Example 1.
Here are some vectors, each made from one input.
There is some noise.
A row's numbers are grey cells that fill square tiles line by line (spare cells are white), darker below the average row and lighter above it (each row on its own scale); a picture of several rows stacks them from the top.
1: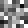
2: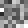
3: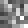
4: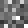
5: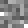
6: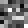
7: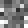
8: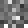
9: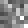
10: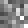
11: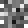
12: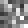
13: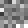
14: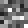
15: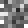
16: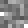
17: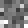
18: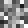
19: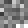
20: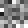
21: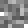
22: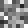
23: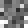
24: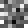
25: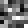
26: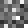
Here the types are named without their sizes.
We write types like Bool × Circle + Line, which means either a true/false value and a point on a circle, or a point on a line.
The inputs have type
Bool × Bool × Bool.
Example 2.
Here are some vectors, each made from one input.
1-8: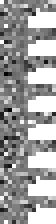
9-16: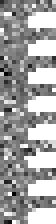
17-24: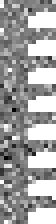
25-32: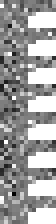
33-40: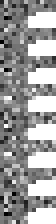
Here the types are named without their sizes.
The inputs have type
Line.
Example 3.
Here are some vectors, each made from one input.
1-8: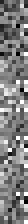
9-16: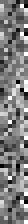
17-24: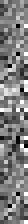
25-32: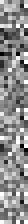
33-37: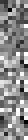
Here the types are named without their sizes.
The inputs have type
Bool × Bool × Bool.
